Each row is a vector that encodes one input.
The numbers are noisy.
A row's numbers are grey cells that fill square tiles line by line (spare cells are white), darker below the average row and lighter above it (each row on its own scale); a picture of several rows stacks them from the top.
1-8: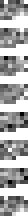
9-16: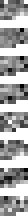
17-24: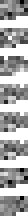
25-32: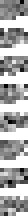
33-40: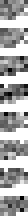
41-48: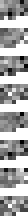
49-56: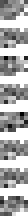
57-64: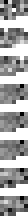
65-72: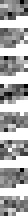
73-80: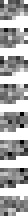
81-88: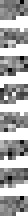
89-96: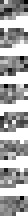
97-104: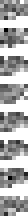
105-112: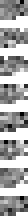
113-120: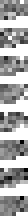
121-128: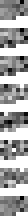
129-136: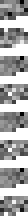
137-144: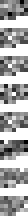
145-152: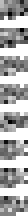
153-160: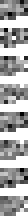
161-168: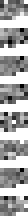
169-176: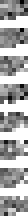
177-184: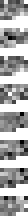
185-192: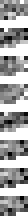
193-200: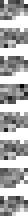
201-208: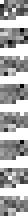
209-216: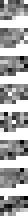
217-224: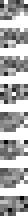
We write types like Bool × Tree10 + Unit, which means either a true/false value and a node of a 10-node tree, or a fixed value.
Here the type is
Bool × Label10 + Unit.
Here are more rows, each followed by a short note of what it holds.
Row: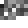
a fixed value
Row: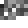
a fixed value
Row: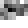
one of 10 labels and a true/false value
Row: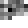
one of 10 labels and a true/false value
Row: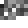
a fixed value
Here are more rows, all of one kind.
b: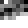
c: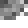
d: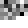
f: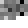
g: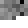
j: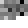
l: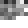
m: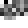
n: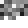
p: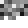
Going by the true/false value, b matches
c, g and l.
